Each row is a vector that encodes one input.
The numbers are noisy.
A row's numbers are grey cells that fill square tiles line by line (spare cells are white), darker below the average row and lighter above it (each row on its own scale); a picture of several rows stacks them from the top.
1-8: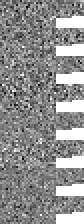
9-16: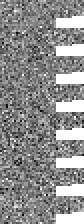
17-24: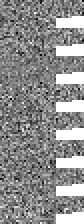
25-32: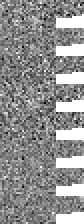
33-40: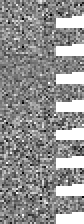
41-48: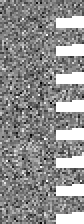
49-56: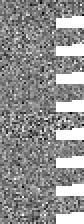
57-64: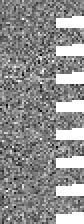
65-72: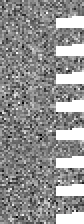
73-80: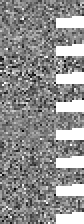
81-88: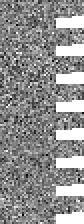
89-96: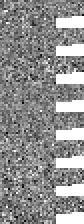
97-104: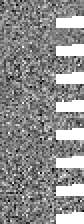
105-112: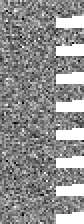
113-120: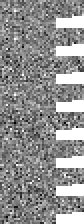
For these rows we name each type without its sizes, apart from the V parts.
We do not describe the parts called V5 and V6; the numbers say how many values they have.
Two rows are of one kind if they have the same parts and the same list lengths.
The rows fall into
2 kinds.
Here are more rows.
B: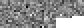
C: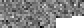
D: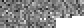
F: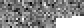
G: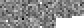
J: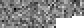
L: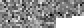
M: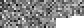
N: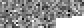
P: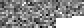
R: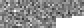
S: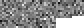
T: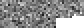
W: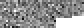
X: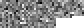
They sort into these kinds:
B, C, D, F, J, M, P, S, T, X
G, L, N, R, W

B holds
a point on a line, three true/false values and a value of V5.
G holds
a point on a line and a value of V6.
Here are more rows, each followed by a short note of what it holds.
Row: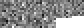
a point on a line, three true/false values and a value of V5
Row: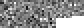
a point on a line, three true/false values and a value of V5
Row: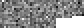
a point on a line, three true/false values and a value of V5
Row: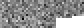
a point on a line and a value of V6
